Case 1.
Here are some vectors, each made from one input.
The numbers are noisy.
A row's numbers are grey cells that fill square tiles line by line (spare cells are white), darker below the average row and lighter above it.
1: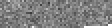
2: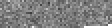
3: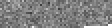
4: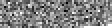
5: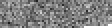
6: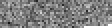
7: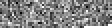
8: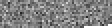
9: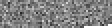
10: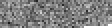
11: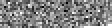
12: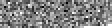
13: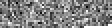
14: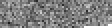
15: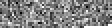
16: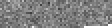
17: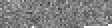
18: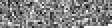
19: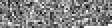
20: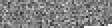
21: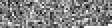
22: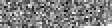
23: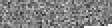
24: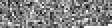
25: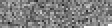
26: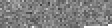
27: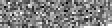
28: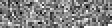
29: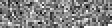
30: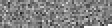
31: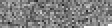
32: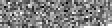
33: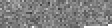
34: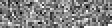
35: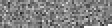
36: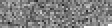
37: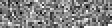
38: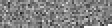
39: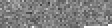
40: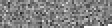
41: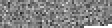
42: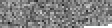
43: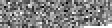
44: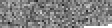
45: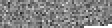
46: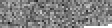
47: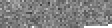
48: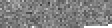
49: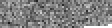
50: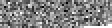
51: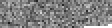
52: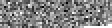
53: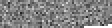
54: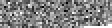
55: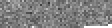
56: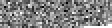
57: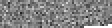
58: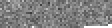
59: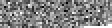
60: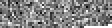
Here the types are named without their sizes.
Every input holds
a point on a line.
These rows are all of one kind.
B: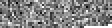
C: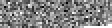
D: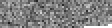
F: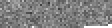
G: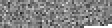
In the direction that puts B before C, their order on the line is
B, G, F, D, C.
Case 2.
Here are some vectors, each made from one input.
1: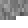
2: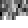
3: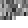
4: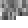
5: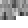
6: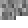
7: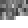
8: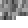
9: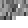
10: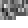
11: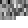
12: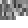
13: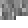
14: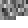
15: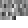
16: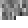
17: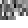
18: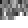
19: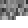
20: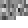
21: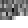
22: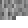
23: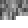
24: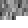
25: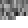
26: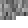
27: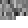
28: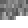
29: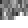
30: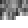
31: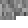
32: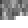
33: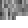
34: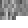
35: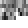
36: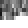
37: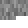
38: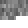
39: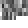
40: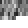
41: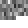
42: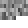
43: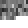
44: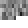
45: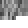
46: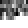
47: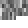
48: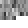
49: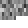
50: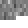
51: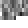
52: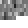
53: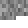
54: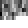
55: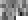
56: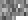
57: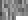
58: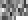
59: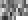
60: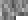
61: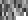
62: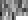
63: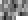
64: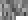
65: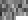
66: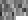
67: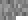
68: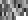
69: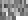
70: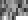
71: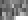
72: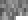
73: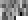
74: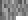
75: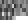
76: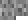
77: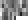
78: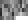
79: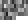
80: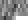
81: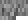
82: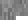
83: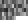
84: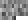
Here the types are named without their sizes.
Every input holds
a point on a line.
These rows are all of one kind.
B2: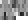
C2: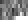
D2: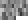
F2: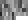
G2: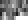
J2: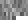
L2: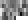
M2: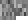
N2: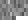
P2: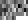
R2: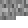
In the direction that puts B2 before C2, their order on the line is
L2, D2, M2, R2, B2, J2, N2, C2, F2, G2, P2.
